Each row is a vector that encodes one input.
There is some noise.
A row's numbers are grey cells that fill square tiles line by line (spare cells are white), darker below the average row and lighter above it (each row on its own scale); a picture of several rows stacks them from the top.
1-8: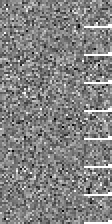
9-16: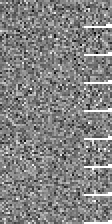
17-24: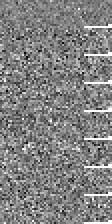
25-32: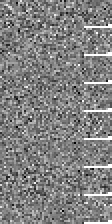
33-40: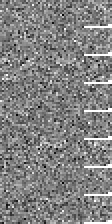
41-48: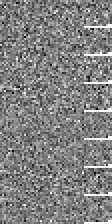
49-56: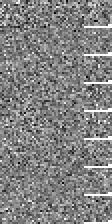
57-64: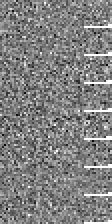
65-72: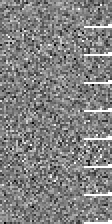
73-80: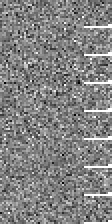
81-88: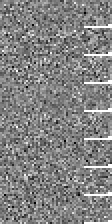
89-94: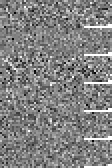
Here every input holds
one of 7 labels, together with either a fixed value, or three true/false values.
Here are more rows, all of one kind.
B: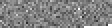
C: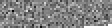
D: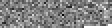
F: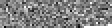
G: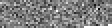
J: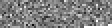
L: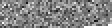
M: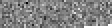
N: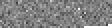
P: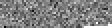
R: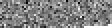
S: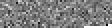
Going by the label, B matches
N and S.
